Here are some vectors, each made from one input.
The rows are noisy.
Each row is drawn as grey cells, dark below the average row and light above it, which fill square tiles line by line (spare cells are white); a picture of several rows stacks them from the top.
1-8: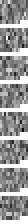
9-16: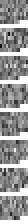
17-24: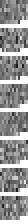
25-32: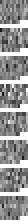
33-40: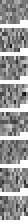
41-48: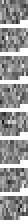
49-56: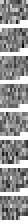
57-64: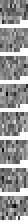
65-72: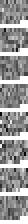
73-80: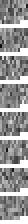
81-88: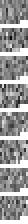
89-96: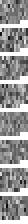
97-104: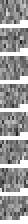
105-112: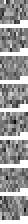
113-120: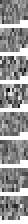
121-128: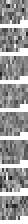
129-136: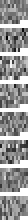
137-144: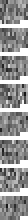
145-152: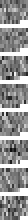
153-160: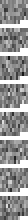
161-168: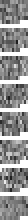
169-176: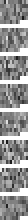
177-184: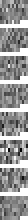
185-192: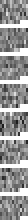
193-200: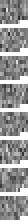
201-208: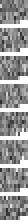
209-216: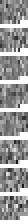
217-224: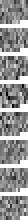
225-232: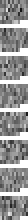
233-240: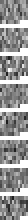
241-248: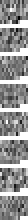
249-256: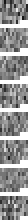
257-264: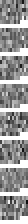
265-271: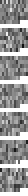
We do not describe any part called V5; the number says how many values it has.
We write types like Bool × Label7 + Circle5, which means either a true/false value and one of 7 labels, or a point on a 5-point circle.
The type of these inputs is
List2(Line6) × V5.
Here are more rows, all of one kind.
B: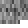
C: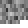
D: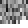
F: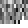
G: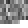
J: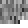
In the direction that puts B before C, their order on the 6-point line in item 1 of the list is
F, B, C, J, G, D.
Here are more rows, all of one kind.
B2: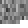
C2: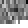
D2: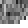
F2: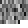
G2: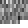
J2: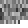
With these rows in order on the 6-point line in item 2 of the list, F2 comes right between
B2 and D2.
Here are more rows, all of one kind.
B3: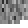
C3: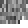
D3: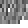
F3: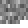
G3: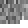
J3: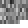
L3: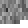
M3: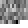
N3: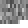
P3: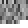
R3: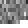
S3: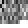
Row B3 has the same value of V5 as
C3, D3, G3 and S3.
